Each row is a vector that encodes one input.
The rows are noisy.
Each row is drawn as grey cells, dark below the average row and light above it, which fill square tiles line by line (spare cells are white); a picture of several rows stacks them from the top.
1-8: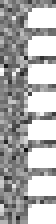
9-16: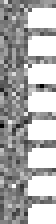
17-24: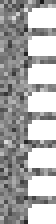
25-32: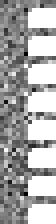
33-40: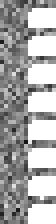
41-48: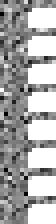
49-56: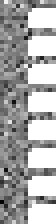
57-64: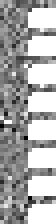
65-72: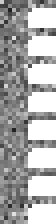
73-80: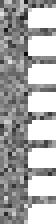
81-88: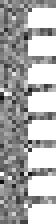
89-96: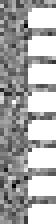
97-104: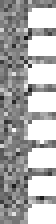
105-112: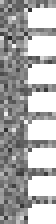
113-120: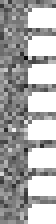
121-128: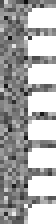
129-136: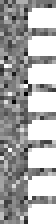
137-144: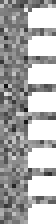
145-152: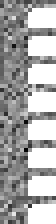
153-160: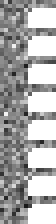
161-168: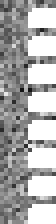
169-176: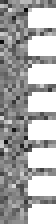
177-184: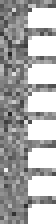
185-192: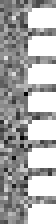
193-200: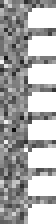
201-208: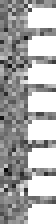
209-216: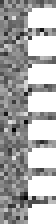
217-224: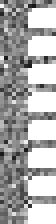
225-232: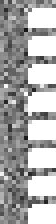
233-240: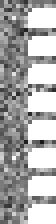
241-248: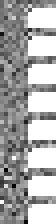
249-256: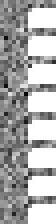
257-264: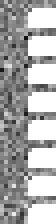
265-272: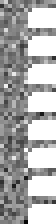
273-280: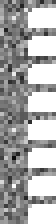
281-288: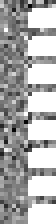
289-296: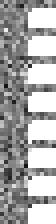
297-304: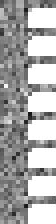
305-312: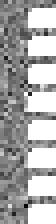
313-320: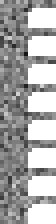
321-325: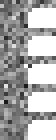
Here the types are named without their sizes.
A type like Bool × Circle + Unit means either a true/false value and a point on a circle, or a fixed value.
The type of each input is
(Bool × Bool × Bool + Line) × Line.
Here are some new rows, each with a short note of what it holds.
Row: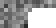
a point on each of two lines
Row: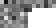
a point on each of two lines
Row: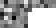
a point on each of two lines
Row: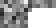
a point on a line and three true/false values
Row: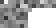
a point on a line and three true/false values
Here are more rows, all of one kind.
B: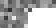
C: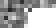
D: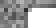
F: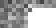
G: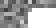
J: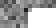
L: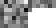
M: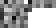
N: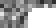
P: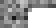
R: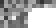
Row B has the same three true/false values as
C, G, L and M.
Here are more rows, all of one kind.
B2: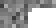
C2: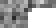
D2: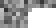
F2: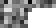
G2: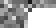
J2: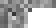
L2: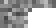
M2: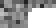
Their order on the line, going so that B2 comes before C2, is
J2, G2, L2, D2, M2, B2, C2, F2.
